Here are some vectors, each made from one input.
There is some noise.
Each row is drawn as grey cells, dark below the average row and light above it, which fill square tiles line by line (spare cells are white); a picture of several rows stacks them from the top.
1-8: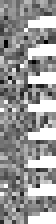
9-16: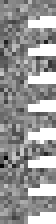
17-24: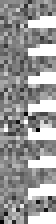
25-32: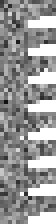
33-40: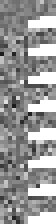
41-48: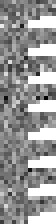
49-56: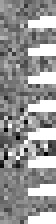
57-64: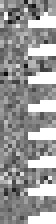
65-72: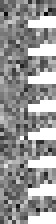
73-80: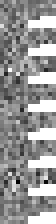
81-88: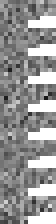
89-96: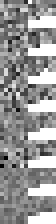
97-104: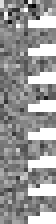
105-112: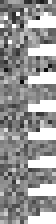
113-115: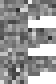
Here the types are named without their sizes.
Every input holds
a point on a line.
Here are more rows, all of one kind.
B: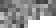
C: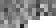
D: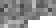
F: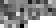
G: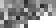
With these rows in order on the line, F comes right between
C and G.
